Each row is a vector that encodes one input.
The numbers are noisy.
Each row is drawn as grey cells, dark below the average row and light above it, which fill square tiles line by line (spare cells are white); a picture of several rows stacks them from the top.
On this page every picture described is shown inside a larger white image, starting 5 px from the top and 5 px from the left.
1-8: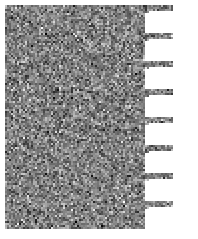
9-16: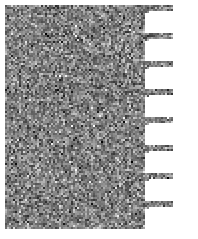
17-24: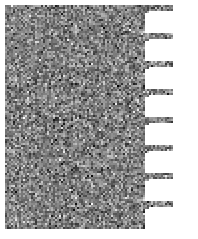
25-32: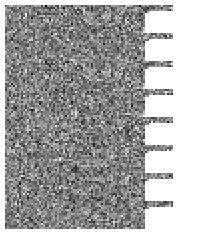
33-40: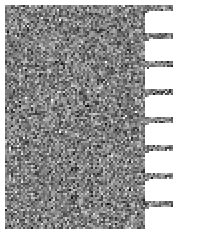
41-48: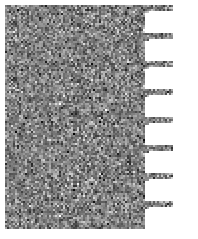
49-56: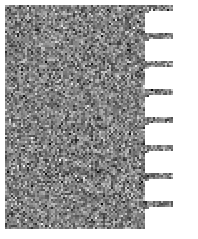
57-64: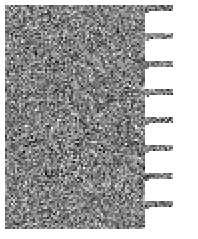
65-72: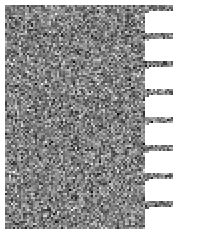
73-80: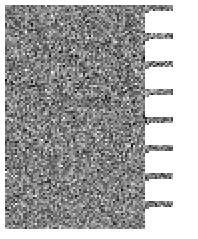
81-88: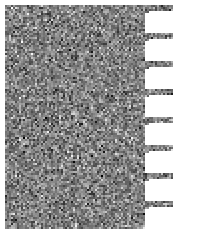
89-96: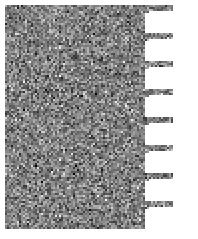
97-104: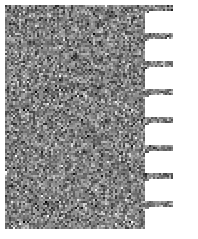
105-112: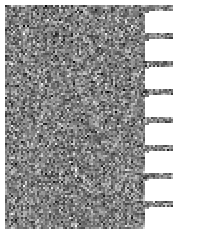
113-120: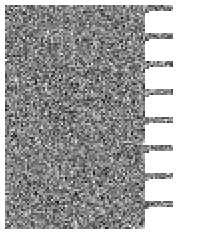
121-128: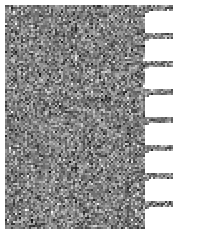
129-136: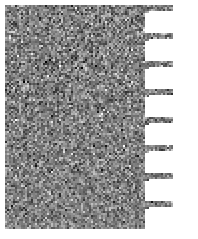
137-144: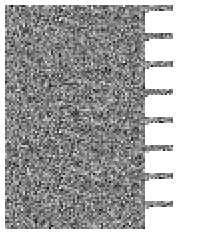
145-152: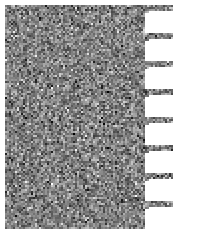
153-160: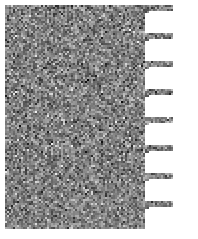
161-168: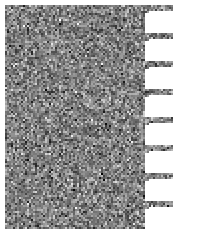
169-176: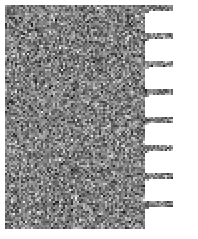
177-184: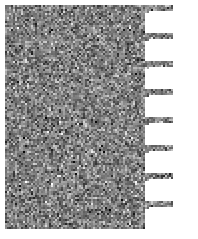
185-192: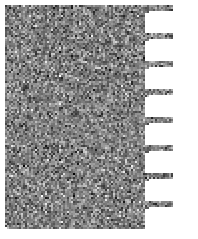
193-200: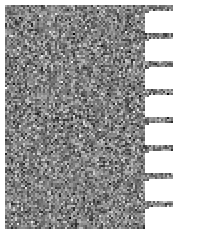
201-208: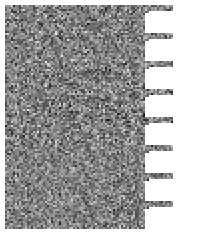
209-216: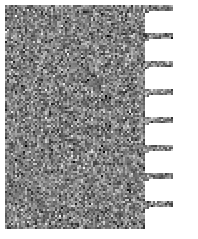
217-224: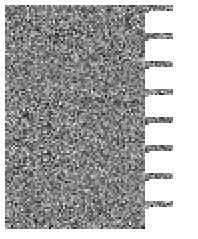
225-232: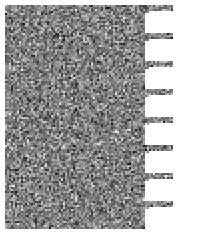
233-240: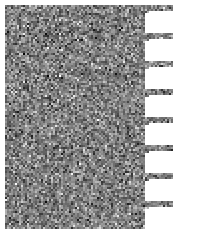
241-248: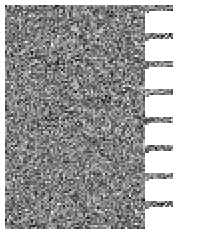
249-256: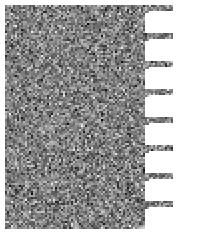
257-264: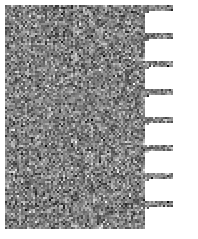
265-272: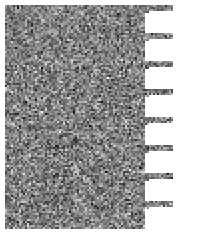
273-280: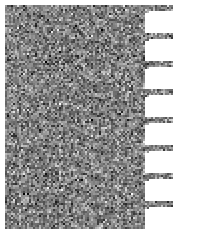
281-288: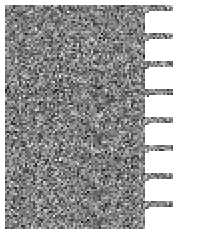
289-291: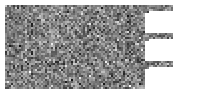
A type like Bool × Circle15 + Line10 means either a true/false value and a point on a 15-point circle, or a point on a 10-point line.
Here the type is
Bool × Bool × Bool × Bool + Tree15.
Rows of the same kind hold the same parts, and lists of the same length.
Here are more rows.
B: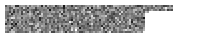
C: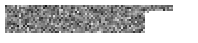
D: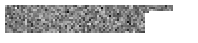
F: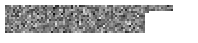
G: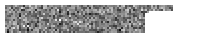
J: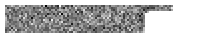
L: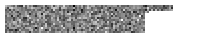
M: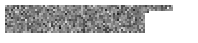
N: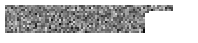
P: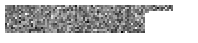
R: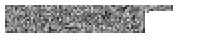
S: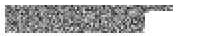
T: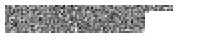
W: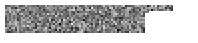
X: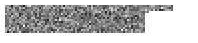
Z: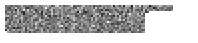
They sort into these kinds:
B, C, F, G, J, N, R, S, T, W, X
D, L, M, P, Z

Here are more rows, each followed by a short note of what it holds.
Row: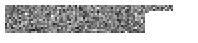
a node of a 15-node tree
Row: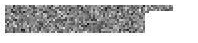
a node of a 15-node tree
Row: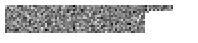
a node of a 15-node tree
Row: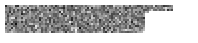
four true/false values
